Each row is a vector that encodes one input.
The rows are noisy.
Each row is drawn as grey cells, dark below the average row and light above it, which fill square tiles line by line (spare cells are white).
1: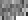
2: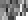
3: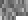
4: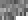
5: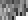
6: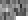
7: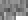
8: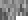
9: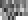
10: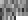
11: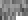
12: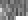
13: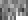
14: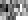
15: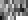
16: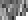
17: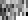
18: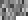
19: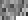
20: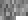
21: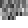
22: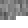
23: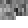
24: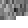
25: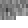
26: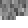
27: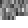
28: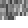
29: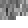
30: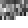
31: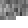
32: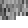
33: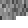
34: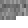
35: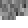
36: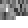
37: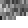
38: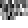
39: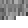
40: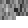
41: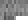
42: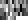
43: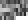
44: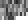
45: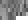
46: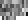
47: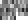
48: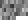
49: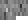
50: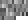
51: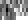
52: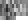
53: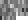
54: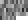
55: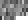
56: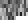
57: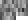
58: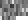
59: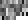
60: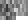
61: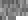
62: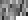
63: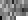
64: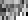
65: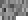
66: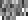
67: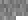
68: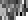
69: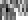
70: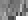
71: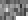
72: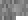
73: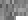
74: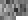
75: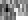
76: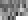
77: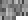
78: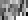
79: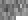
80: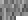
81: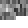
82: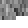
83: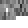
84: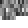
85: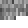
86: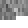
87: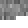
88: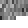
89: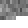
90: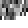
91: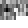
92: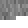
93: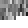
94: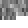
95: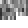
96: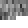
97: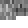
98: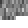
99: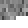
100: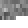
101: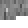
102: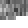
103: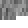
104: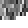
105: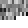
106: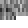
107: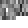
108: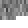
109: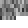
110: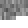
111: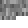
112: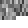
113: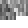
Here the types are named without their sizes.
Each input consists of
either a point on a circle and a true/false value, or a point on each of two lines.
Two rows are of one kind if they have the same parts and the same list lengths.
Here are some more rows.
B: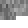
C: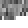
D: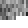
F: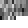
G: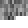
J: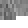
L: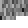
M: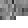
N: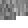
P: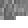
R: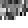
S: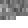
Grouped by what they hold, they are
B, C, D, G, J, N, P, R
F, L, M, S

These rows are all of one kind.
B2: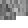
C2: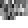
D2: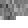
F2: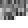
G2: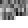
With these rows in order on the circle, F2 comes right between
C2 and D2.
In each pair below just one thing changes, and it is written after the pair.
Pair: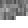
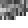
the place on the circle
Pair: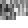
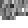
the place on the circle
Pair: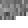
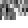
the true/false value
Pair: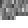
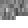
the place on the circle
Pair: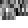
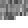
the true/false value
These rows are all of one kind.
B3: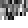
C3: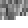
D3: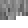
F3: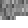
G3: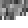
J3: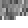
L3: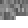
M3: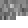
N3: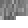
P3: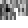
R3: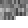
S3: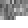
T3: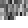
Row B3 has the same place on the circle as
G3 and L3.
